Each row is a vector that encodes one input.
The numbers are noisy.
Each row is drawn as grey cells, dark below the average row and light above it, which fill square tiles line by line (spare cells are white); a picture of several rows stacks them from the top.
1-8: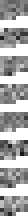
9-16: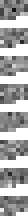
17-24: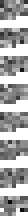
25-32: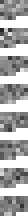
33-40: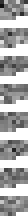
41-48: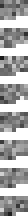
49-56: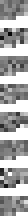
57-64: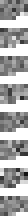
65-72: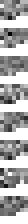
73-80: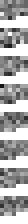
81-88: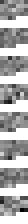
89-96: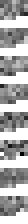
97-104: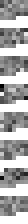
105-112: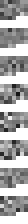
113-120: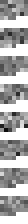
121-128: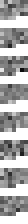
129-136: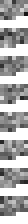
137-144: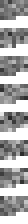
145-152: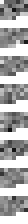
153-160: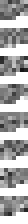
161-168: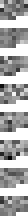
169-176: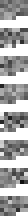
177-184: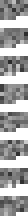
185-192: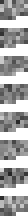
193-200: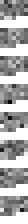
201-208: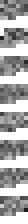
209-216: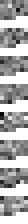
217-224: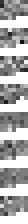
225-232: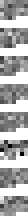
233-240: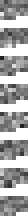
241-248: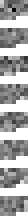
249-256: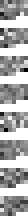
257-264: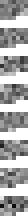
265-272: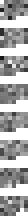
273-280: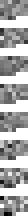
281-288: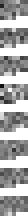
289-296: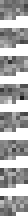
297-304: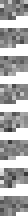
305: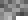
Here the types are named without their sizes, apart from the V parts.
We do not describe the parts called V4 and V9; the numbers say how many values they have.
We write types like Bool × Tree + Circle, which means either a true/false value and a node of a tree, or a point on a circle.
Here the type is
(Bool × Bool × Bool + Line) × V9 + Label × List(V4).
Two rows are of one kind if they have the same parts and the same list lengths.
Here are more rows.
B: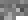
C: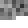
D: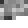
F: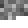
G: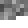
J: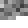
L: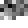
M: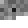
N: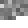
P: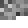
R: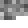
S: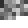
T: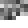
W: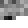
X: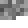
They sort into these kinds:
B, F
C, D, J, R, W
G, L, P, X
M, S
N, T

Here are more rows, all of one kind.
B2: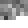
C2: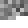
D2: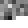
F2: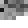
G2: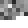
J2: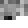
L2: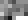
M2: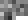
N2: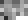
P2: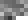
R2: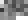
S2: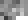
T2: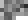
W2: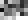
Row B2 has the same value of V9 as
D2, F2, M2 and W2.
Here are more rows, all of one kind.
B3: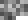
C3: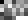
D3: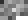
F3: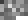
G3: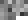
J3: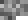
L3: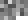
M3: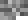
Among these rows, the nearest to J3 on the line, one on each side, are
B3 and D3.
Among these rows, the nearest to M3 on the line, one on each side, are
F3 and G3.
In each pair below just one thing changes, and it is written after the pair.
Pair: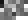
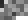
the value of V4 in item 1 of the list
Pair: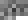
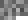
the value of V4 in item 1 of the list
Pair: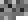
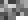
the label
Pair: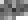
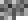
the label
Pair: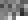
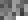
the label
